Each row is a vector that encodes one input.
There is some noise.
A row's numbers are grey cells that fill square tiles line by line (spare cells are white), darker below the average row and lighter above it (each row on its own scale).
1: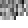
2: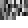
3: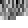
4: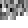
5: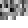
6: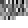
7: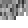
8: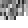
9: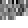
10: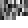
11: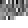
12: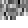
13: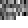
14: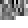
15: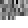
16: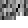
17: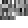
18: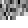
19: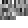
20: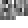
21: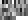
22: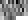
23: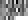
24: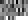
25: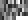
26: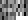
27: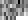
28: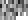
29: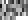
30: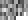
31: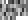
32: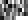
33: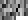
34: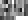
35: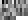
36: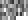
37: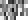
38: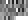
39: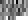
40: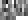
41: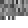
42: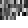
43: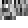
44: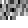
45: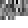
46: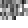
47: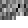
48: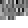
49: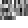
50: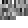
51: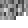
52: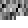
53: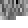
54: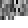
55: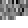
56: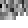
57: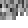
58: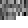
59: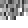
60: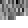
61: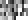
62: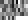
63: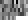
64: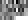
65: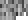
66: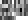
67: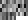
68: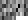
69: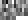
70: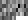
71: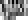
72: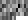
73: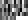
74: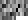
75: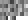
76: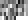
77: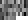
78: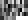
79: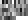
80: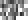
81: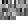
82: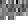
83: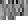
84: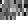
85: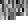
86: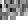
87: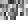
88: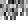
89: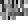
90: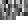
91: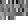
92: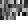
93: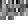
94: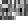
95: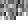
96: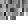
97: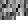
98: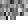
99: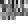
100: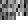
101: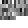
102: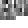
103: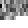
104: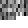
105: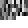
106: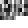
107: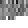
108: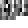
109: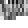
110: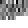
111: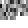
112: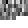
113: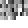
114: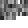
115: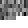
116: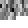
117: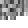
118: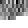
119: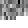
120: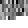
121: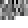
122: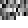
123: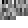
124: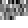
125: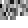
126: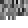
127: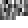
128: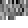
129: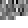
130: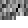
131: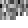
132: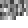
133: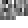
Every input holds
either a point on a 6-point line, a point on a 7-point line and a true/false value, or a point on an 8-point line.
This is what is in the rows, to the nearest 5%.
About 60% of them hold a point on a 6-point line, a point on a 7-point line and a true/false value. The rest hold a point on an 8-point line.
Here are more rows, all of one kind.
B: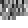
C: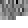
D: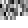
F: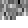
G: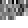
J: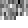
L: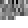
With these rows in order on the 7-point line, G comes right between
F and J.
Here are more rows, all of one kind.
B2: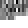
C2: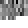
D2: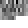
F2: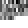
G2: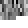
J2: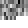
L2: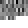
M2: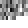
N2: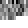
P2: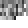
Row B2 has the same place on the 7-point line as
F2 and J2.
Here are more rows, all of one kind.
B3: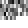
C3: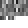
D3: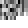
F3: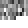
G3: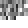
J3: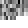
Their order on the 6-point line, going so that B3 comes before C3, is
B3, C3, F3, D3, J3, G3.
